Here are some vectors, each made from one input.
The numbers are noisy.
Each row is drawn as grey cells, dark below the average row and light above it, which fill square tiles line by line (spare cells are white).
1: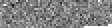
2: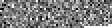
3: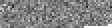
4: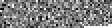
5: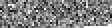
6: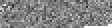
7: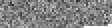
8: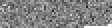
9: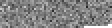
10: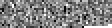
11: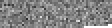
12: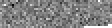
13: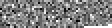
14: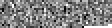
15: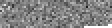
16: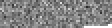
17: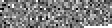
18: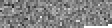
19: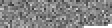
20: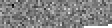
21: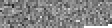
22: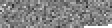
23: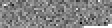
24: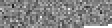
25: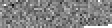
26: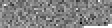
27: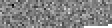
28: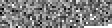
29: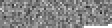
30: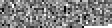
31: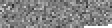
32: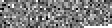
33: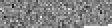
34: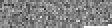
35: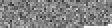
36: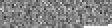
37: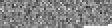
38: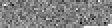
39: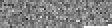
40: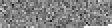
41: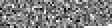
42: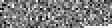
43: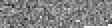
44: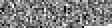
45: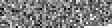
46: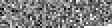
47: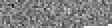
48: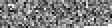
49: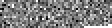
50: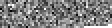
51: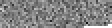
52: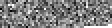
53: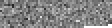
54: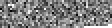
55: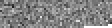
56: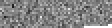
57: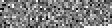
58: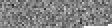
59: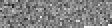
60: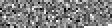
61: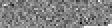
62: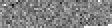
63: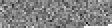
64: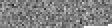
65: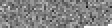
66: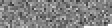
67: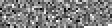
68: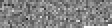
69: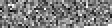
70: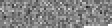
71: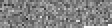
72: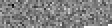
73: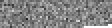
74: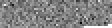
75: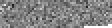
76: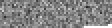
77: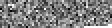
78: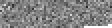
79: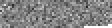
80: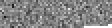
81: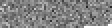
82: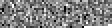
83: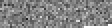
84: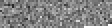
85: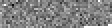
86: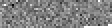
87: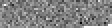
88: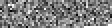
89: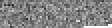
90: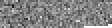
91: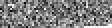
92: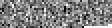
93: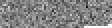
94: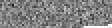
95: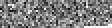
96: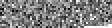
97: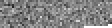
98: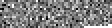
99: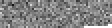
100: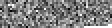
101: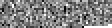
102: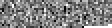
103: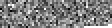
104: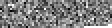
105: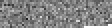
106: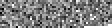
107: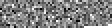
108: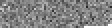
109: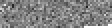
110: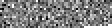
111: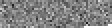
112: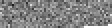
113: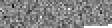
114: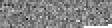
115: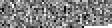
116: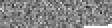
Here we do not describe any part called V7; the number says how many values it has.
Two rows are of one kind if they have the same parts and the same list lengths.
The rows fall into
2 kinds.
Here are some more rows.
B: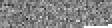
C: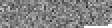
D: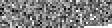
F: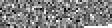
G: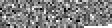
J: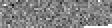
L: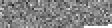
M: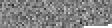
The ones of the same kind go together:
B, C, J, L, M
D, F, G

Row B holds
a true/false value and a value of V7.
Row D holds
one of 5 labels.
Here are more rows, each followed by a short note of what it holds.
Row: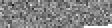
a true/false value and a value of V7
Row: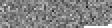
a true/false value and a value of V7
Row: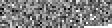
one of 5 labels
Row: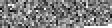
one of 5 labels
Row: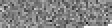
a true/false value and a value of V7
